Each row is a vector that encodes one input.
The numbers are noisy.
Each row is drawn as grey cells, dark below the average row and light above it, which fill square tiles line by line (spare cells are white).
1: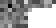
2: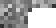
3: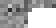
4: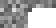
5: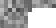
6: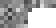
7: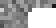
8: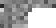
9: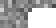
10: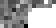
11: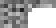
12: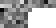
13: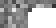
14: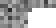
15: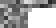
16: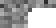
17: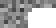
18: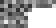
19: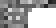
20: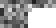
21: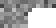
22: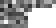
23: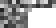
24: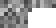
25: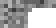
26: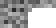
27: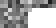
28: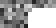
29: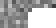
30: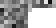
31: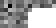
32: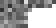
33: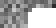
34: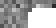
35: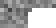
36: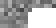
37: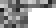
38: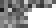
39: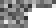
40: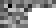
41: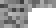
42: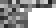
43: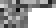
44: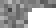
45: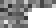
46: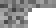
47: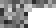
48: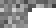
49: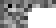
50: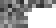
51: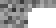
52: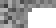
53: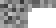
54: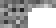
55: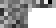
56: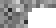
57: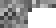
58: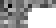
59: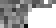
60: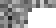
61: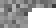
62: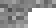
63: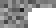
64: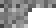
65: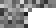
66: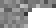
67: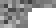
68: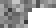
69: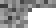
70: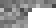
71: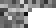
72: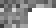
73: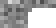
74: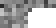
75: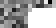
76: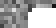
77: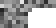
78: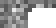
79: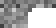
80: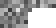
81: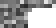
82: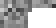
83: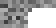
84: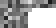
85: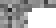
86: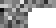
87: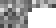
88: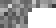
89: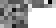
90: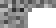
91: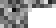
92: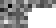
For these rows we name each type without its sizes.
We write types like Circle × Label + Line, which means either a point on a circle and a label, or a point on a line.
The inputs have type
(Label + Tree) × Tree.
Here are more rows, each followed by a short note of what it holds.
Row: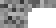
a node of each of two trees
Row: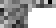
a label and a node of a tree
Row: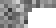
a node of each of two trees
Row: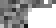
a label and a node of a tree
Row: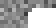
a node of each of two trees
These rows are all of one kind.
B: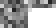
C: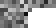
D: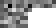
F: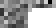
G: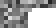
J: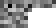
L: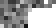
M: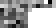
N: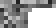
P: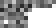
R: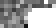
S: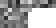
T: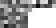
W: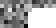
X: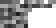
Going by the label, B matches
G, N, S and T.
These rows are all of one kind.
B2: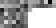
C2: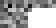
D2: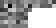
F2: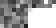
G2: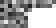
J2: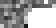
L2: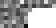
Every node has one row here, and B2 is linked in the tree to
G2 and L2.
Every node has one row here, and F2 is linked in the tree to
J2.
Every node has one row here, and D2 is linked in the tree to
C2 and L2.
